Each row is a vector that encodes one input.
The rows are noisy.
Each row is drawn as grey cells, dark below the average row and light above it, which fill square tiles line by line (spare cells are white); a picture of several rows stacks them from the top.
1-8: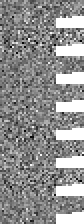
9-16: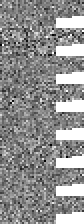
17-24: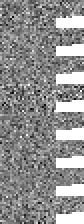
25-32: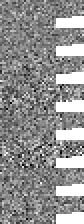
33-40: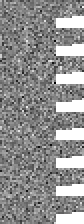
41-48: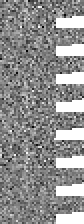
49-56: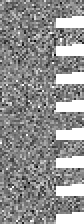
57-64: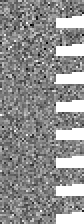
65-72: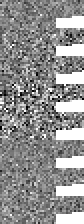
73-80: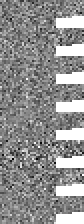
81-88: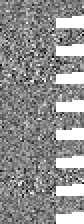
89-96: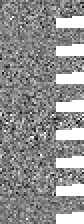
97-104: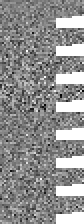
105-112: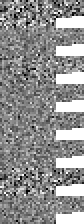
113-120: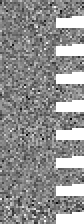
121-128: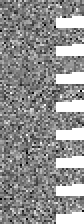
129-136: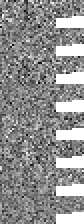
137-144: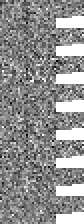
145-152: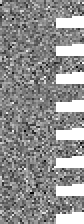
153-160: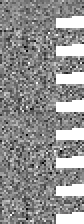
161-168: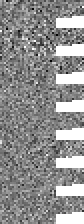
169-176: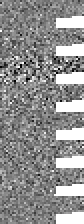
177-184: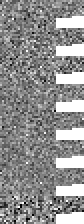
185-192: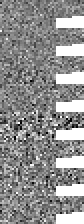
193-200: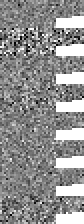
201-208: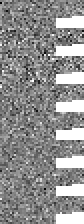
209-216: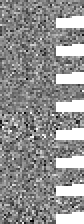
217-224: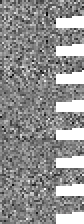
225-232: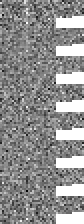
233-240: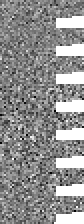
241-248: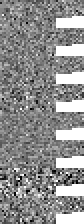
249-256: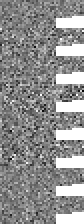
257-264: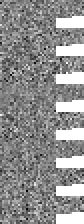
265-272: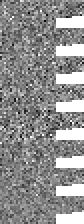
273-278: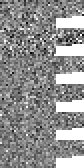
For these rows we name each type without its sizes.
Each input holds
a list of points on a line.
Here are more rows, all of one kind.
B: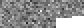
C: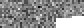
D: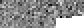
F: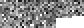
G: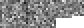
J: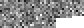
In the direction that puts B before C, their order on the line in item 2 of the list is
J, G, F, B, C, D.
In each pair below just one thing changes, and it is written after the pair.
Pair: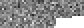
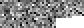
the place on the line in item 1 of the list
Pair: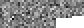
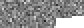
the place on the line in item 1 of the list
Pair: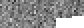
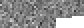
the place on the line in item 2 of the list
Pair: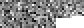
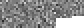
the place on the line in item 1 of the list
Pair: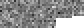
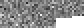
the place on the line in item 2 of the list
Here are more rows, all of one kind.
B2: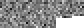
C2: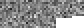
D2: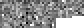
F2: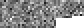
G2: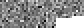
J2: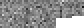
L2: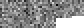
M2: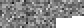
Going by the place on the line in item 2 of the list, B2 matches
D2 and J2.
